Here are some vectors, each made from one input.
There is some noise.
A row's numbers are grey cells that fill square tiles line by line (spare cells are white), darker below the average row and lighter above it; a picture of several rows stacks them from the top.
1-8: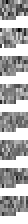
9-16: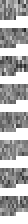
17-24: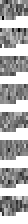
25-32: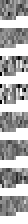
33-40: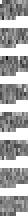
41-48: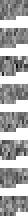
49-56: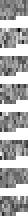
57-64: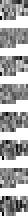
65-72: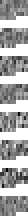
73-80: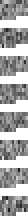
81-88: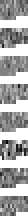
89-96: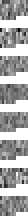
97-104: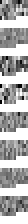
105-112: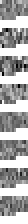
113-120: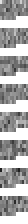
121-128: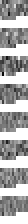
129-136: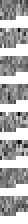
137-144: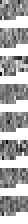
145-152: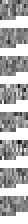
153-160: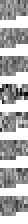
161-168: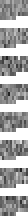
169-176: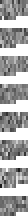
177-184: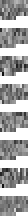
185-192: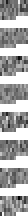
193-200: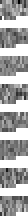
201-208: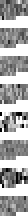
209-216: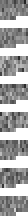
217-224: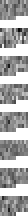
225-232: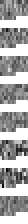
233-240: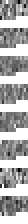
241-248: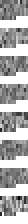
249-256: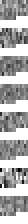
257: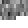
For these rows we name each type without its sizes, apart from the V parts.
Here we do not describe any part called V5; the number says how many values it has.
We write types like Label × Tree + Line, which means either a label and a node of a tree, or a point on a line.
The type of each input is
(Bool × Bool × Bool + V5) × Circle.
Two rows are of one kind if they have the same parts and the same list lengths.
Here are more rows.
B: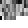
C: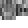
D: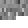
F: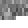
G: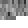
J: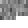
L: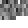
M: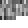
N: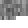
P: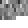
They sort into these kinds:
B, G, L, M
C, D, F, J, N, P

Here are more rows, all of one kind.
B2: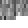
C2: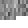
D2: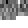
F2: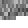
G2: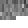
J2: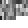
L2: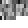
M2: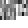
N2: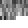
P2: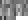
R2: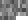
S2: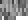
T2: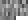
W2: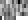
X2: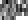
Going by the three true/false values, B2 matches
D2, N2, P2 and R2.
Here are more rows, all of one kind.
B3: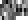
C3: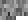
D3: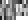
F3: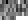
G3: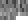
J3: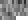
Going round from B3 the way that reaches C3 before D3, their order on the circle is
B3, F3, J3, G3, C3, D3.
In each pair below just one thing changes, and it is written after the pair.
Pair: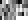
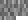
the value of V5
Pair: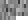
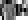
the place on the circle
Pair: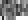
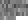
the place on the circle
